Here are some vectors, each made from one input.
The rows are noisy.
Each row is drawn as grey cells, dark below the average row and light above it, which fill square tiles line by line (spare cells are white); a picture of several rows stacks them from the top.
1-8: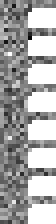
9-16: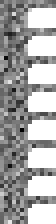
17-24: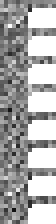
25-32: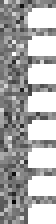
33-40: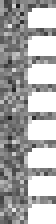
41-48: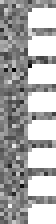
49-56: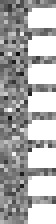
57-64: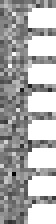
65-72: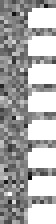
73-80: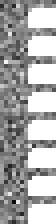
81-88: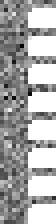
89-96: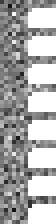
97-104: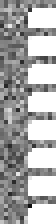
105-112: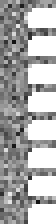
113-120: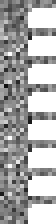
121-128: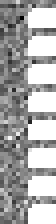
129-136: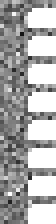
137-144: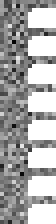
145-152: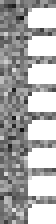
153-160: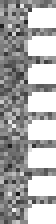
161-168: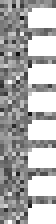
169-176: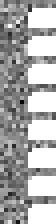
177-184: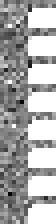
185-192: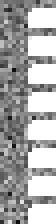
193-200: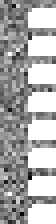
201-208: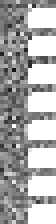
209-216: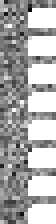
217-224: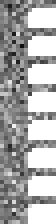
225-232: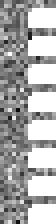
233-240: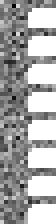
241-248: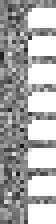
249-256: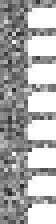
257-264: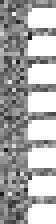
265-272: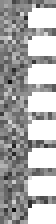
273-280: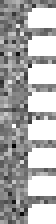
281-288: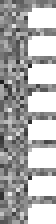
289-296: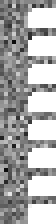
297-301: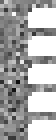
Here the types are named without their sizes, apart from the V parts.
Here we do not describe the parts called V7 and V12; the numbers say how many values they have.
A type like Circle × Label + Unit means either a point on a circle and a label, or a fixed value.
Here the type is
(Bool × V7 × V12 + Unit) × Circle.
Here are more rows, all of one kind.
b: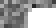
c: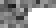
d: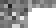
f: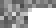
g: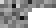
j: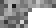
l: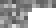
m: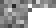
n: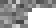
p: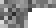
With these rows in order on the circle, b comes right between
c and n.
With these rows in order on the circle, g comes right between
f and l.
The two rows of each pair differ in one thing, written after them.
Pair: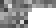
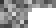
the true/false value
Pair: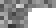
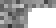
the true/false value
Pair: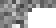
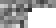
the value of V7
